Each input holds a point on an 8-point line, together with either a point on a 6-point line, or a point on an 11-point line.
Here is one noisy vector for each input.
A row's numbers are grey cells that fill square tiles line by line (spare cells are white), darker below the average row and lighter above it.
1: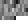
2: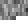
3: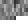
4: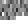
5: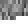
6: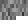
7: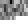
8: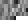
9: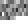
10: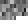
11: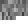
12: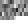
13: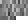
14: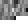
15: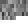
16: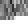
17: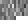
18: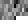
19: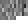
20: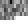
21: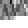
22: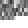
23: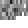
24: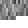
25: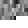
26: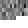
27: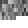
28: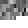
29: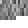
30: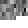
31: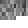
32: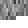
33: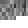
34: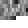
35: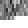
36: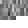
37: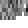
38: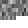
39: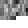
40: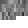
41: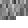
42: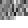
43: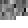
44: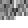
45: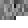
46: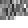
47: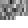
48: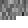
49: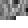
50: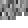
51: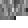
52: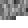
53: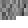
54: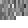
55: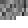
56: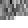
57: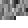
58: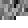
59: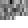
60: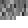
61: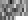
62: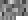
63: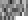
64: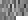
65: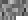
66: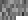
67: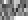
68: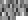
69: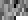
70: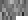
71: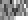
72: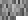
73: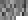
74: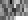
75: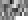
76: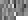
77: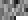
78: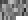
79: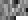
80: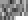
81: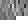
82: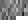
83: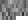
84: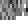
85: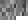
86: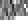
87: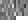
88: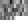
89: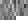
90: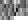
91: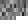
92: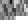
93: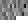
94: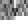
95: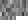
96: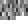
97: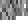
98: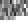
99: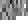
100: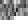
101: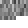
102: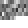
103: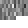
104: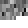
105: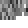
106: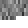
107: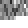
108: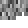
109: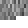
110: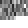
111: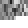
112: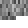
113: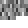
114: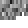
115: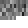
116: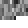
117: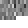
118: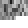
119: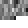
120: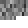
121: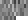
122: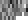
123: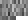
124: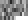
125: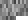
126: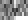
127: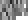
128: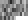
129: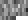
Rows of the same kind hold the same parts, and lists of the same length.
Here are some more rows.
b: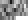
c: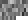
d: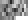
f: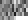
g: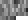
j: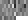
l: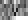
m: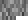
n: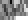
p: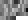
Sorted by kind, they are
b, d, f, l, n
c, g, j, m, p

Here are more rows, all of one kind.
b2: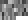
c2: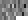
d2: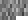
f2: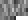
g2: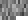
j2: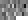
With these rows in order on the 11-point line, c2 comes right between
d2 and j2.
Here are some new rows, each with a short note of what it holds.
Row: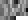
a point on an 8-point line and a point on an 11-point line
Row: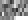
a point on a 6-point line and a point on an 8-point line
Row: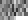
a point on a 6-point line and a point on an 8-point line
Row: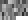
a point on an 8-point line and a point on an 11-point line
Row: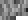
a point on an 8-point line and a point on an 11-point line
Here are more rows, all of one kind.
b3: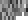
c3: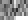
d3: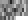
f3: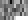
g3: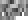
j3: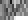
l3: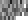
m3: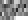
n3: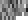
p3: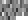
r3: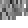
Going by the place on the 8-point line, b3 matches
n3 and r3.
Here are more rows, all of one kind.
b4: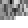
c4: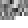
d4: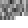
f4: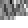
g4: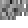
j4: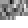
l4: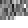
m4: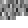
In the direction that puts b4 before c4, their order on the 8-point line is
l4, f4, b4, c4, j4, d4, g4, m4.
